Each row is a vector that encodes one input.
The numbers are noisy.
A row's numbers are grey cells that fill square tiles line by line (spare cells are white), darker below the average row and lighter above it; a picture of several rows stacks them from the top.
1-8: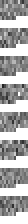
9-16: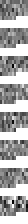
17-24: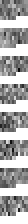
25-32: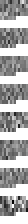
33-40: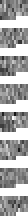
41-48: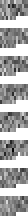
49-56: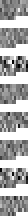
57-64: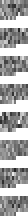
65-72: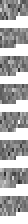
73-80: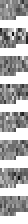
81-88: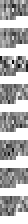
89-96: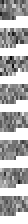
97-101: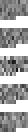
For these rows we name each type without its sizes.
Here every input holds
a list of points on a line.
